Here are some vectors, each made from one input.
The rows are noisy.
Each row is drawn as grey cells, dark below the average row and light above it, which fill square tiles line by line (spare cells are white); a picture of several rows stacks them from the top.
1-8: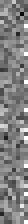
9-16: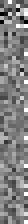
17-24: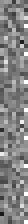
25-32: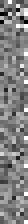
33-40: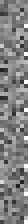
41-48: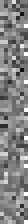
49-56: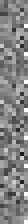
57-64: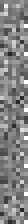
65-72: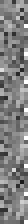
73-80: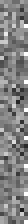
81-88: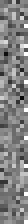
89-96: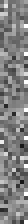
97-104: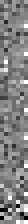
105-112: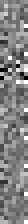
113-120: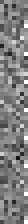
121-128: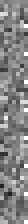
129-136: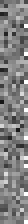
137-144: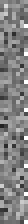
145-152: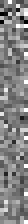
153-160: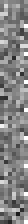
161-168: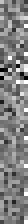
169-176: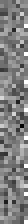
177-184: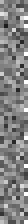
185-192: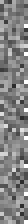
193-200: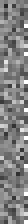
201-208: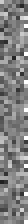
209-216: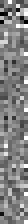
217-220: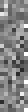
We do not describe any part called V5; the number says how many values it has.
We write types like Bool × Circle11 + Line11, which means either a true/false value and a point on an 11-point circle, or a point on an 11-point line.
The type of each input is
List2(Bool × V5).
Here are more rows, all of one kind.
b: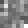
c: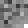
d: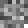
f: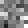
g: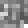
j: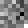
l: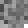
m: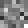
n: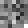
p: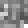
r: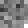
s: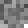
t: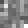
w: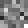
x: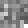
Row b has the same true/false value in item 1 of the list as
c, f, r and t.
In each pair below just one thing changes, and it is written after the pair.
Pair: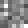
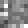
the true/false value in item 2 of the list
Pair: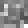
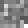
the true/false value in item 2 of the list
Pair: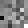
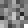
the true/false value in item 1 of the list
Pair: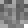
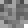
the true/false value in item 2 of the list
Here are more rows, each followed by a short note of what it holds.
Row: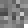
a list of one item
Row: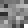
a list of one item
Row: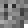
a list of one item
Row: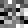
the empty list
